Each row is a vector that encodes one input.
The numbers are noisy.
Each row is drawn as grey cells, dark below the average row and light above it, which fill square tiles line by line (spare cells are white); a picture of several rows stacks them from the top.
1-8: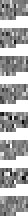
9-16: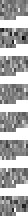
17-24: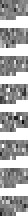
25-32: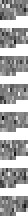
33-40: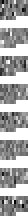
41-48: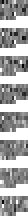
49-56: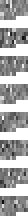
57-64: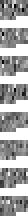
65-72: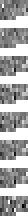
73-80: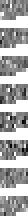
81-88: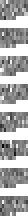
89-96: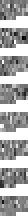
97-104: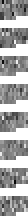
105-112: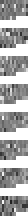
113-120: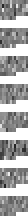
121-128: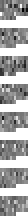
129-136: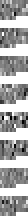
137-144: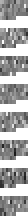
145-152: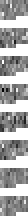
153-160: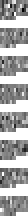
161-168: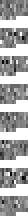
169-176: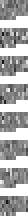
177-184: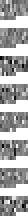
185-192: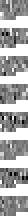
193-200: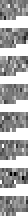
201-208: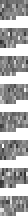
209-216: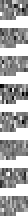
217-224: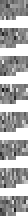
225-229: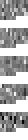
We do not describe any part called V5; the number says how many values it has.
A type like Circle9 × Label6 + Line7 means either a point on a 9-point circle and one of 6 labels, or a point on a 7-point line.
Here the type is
(Bool × Bool × Bool + Line8) × V5.
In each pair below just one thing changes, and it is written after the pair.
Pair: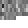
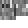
the value of V5
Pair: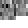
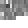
the value of V5
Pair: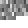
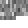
one of the three true/false values
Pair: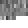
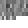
one of the three true/false values
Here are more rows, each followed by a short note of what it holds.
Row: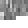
three true/false values and a value of V5
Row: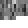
a point on an 8-point line and a value of V5
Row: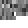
a point on an 8-point line and a value of V5
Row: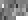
three true/false values and a value of V5
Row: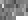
three true/false values and a value of V5
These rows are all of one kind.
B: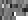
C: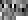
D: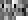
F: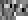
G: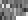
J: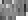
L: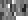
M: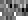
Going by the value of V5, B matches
G and M.
